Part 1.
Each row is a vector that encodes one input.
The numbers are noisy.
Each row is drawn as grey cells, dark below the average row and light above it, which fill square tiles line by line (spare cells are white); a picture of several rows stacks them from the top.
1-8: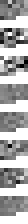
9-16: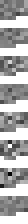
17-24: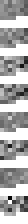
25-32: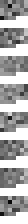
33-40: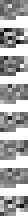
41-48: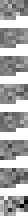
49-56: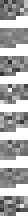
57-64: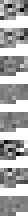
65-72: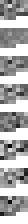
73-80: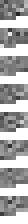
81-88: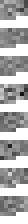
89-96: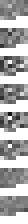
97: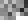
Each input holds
a list of up to two points on a 6-point line.
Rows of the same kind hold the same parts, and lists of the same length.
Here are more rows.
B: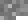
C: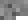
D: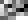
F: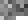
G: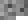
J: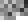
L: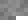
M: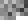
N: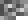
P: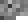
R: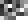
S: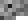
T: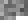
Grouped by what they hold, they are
B, J, L, M, N, P, R
C, G, S, T
D, F

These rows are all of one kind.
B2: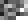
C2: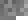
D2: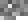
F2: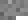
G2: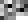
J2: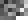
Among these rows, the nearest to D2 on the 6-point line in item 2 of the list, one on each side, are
B2 and C2.
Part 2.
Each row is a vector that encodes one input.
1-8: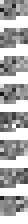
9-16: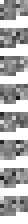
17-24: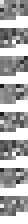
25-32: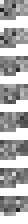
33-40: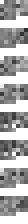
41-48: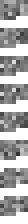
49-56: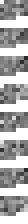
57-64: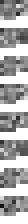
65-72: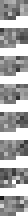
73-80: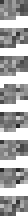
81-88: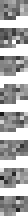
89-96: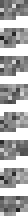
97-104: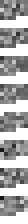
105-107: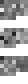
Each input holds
a list of up to two points on a 12-point line.
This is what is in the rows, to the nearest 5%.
All of them are lists of up to two points on a 12-point line: about 5% are empty, 30% hold one and 65% two.
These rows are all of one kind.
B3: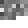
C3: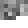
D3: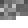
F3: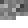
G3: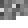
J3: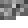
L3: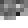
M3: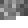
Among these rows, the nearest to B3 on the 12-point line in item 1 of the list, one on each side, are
C3 and G3.
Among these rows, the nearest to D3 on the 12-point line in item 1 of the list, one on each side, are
J3 and M3.
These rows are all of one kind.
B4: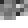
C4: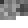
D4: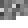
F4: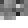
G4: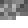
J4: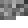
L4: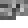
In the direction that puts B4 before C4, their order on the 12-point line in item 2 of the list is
D4, G4, B4, C4, F4, J4, L4.
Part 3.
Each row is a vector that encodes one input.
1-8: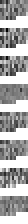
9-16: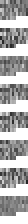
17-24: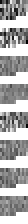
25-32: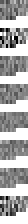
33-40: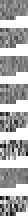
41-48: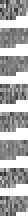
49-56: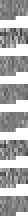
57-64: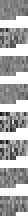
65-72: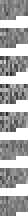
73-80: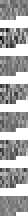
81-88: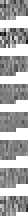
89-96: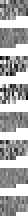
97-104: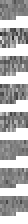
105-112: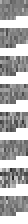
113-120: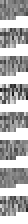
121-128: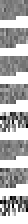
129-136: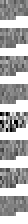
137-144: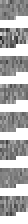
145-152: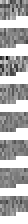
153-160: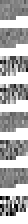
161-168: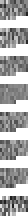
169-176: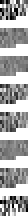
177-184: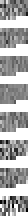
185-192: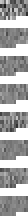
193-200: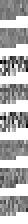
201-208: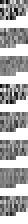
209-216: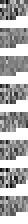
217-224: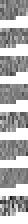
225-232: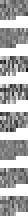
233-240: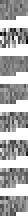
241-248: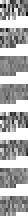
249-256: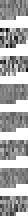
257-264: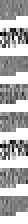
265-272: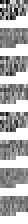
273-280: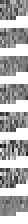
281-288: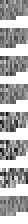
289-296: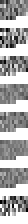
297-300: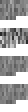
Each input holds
a point on an 8-point line and a node of a 14-node tree.
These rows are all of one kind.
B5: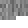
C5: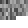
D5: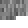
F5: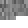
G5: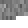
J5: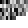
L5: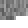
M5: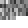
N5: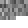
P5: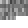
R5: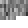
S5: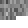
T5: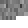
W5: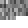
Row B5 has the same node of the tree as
C5, J5 and S5.
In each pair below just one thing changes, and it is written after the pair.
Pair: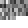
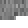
the node of the tree
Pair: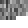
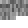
the node of the tree
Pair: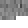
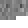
the node of the tree
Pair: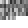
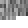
the node of the tree
